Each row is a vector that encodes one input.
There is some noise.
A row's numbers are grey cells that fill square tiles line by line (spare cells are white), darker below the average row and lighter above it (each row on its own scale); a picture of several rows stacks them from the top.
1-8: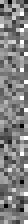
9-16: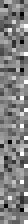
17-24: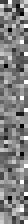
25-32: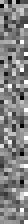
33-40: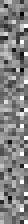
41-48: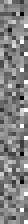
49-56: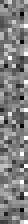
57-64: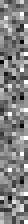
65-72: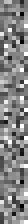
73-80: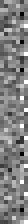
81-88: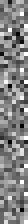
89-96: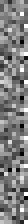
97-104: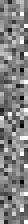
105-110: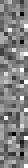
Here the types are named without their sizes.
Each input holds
a point on a line and a true/false value.
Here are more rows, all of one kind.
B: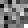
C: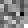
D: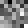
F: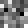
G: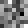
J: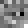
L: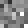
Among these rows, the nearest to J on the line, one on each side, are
C and L.
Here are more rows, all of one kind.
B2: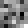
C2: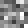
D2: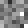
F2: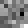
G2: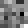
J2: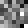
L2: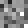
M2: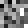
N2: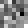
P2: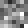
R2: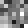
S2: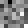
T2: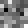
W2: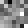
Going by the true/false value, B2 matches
F2, G2, N2 and T2.
